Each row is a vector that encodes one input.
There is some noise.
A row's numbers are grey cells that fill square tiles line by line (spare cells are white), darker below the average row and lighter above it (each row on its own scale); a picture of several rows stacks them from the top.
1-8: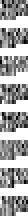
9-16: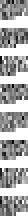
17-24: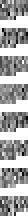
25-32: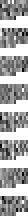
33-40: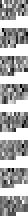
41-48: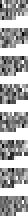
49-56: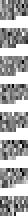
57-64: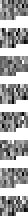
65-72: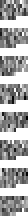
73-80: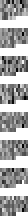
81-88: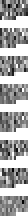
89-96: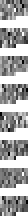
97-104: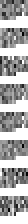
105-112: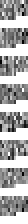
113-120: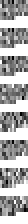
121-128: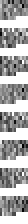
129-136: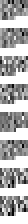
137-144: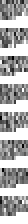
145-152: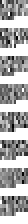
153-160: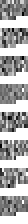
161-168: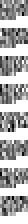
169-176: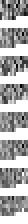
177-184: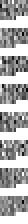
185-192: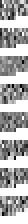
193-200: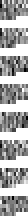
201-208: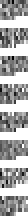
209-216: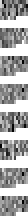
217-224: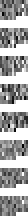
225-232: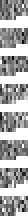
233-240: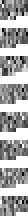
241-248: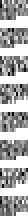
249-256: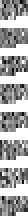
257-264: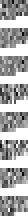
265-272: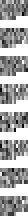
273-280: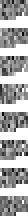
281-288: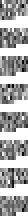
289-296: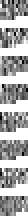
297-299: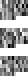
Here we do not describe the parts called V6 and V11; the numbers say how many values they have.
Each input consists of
a true/false value and a value of V6, together with either a point on a 9-point line, or a value of V11.
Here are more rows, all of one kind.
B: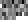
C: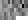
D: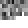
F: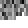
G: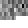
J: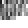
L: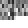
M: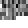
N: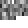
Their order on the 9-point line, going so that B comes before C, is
D, J, G, B, L, F, C, N, M.
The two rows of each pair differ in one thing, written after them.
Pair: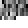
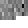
the value of V6
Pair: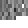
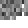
the place on the 9-point line
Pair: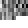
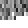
the place on the 9-point line
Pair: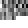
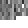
the true/false value
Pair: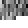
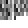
the value of V6
